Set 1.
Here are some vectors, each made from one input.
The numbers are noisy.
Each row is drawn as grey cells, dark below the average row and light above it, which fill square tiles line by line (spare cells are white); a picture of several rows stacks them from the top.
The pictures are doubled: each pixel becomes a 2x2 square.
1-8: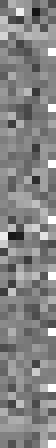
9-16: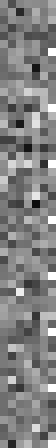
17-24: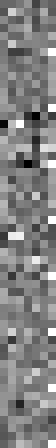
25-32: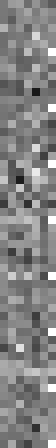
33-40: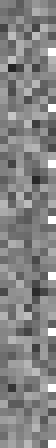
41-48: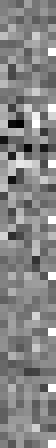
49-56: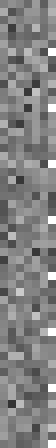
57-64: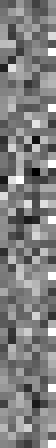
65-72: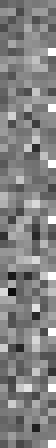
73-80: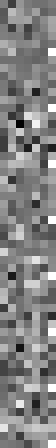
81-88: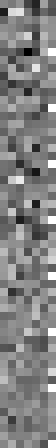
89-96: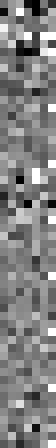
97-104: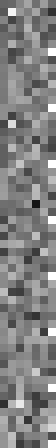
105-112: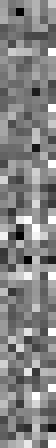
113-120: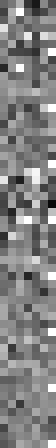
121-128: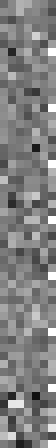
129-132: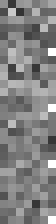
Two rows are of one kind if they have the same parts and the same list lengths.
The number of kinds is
2.
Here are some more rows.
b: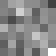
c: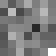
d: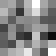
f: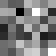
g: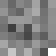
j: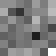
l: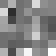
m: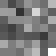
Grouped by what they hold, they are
b, c, d, f, l
g, j, m

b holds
two labels (each one of 8).
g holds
one of 8 labels and a point on a 6-point line.
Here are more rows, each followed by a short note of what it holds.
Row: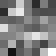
two labels (each one of 8)
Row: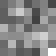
two labels (each one of 8)
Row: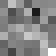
two labels (each one of 8)
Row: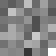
two labels (each one of 8)
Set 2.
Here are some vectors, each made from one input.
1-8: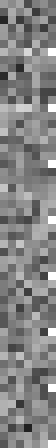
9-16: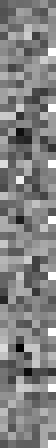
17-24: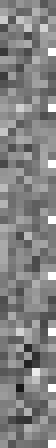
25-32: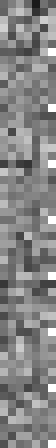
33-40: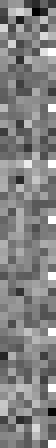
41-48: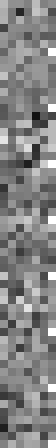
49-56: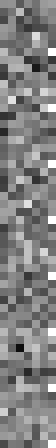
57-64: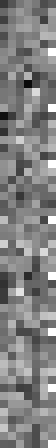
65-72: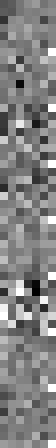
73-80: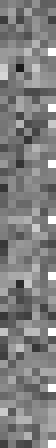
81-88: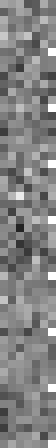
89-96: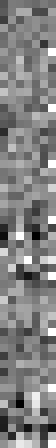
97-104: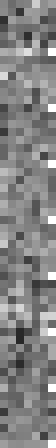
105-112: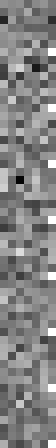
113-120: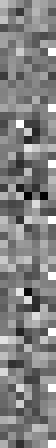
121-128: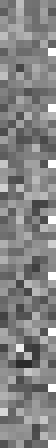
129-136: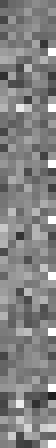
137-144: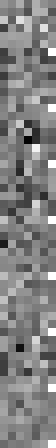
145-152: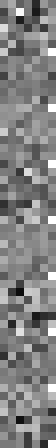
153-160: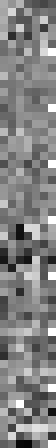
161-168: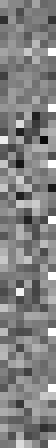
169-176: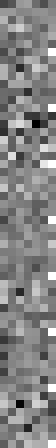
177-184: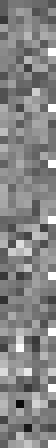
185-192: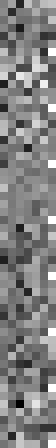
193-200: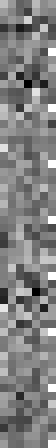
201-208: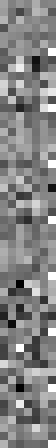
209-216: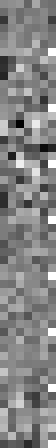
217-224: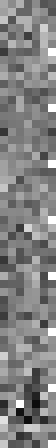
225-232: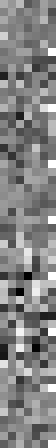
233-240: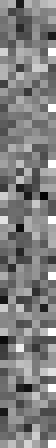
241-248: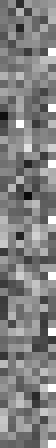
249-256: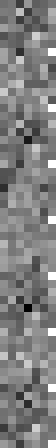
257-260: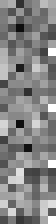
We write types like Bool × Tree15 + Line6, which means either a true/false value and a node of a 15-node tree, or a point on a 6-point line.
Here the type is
Line6 + List2(Line7).
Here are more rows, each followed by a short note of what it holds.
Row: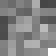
a list of two items
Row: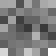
a point on a 6-point line
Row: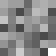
a list of one item
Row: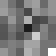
a point on a 6-point line
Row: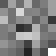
the empty list
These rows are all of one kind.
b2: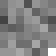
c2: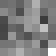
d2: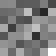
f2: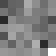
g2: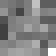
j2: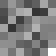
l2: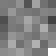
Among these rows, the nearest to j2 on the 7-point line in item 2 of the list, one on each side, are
b2 and c2.
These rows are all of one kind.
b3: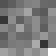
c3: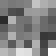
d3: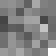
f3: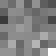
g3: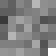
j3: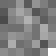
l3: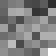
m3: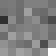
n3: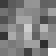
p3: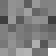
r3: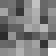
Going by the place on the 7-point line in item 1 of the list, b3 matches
d3, j3 and r3.
